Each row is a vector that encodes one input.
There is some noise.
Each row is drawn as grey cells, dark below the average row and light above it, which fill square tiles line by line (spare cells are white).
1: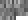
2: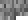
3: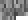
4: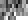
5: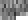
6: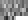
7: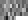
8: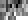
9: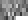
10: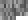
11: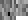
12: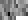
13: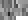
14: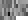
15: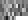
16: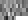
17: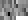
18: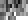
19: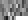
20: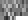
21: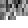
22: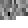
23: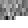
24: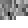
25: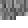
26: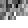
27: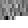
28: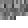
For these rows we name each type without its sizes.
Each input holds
a point on a line.
